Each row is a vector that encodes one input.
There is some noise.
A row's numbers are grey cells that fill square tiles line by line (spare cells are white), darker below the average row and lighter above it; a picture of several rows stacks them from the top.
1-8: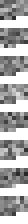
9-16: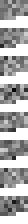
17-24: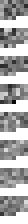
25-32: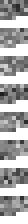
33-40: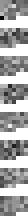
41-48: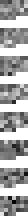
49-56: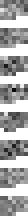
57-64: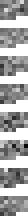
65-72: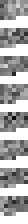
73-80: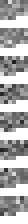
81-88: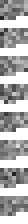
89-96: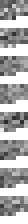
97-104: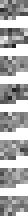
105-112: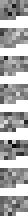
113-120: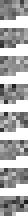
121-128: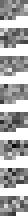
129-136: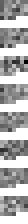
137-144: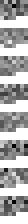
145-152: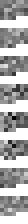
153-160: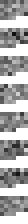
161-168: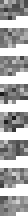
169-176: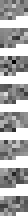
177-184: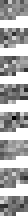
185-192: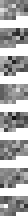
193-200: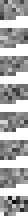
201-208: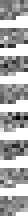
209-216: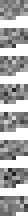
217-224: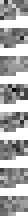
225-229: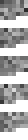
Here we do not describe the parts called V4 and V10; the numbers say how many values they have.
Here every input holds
a true/false value and a value of V10, together with either a point on a 6-point line, or a value of V4.
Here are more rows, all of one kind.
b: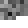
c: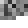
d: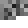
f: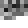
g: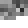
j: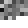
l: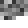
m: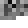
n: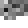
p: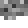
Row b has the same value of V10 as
c and m.
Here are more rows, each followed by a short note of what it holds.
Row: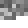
a true/false value, a value of V4 and a value of V10
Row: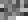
a point on a 6-point line, a true/false value and a value of V10
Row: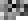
a point on a 6-point line, a true/false value and a value of V10
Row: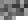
a point on a 6-point line, a true/false value and a value of V10
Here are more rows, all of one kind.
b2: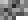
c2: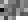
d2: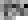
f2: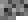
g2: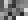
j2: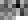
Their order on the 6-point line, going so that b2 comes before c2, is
d2, j2, f2, b2, c2, g2.
